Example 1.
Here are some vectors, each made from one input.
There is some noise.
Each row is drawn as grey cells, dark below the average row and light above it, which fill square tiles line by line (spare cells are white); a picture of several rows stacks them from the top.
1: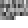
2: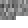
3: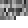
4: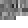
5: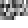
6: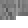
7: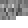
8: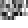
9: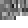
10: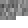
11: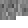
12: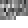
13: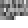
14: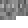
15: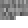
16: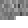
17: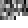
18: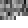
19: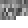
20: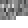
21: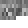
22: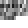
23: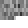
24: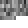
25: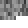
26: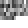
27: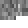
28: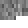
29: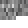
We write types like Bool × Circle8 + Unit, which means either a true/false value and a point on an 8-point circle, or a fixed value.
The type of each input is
Line6.
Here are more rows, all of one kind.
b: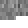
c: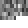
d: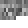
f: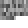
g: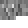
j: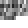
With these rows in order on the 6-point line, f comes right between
b and c.
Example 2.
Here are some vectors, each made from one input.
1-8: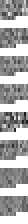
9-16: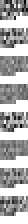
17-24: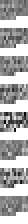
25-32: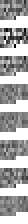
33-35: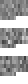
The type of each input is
Line6.
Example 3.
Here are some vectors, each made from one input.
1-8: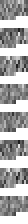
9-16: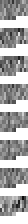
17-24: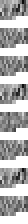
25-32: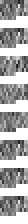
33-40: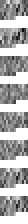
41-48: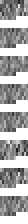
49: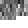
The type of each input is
Line6.
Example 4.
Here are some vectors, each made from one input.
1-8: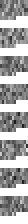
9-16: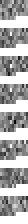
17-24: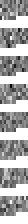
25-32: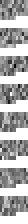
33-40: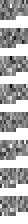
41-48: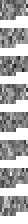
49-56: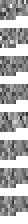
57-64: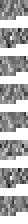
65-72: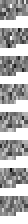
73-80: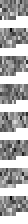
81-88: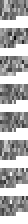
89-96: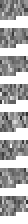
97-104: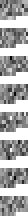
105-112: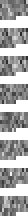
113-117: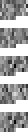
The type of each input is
Tree17.
